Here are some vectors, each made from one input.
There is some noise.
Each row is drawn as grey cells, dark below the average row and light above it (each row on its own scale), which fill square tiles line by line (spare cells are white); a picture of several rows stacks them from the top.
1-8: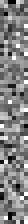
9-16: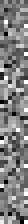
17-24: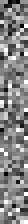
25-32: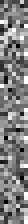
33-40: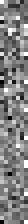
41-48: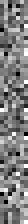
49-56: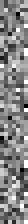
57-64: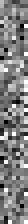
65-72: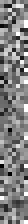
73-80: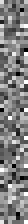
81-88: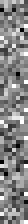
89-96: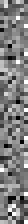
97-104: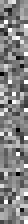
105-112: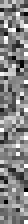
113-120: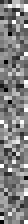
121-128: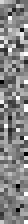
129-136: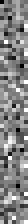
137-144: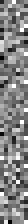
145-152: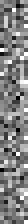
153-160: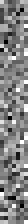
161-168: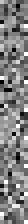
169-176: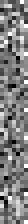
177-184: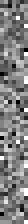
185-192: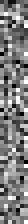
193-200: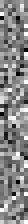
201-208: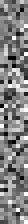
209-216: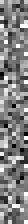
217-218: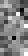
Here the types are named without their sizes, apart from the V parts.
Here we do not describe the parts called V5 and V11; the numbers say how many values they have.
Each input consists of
a label and a value of V11, together with either a fixed value, or a true/false value and a value of V5.
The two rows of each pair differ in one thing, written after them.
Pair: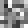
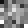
the label
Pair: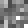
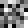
the true/false value
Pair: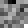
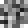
the label
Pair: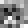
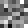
the true/false value
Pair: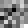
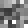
the label
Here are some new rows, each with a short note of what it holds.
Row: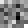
a label, a true/false value, a value of V5 and a value of V11
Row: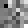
a label, a true/false value, a value of V5 and a value of V11
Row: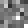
a label, a true/false value, a value of V5 and a value of V11
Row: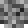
a label, a true/false value, a value of V5 and a value of V11
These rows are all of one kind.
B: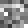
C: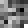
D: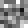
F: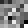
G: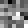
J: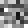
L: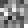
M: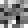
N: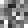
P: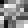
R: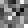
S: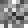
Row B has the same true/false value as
F, N and S.
